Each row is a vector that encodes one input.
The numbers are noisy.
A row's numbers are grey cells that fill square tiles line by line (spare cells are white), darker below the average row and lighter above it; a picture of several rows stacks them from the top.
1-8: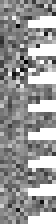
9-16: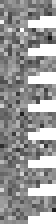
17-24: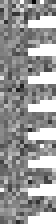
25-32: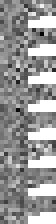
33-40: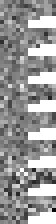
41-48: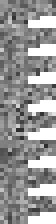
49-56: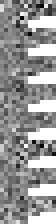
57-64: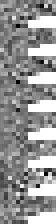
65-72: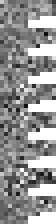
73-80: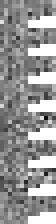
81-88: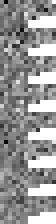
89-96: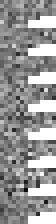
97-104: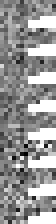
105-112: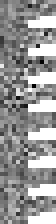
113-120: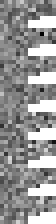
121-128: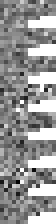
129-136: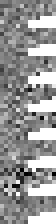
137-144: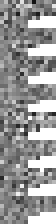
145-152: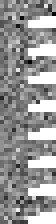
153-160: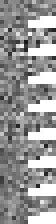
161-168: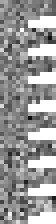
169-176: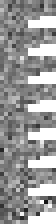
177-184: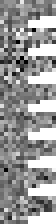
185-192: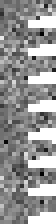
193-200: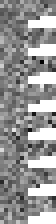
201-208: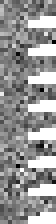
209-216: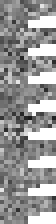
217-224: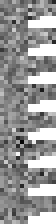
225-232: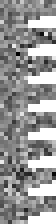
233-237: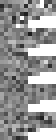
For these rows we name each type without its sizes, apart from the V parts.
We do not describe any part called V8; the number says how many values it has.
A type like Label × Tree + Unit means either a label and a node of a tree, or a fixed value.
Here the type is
Bool × (Tree + V8) + List(Line).
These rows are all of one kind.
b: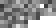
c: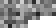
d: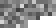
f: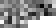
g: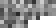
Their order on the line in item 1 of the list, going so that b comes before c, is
b, c, d, g, f.
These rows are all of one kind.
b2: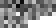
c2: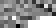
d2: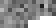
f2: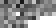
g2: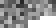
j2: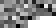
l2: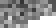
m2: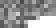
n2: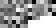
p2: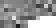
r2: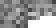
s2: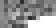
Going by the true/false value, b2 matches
d2, g2 and l2.
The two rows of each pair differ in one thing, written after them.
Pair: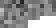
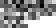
the node of the tree
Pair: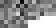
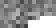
the node of the tree
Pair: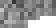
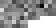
the node of the tree
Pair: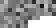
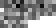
the node of the tree
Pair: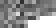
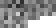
the true/false value
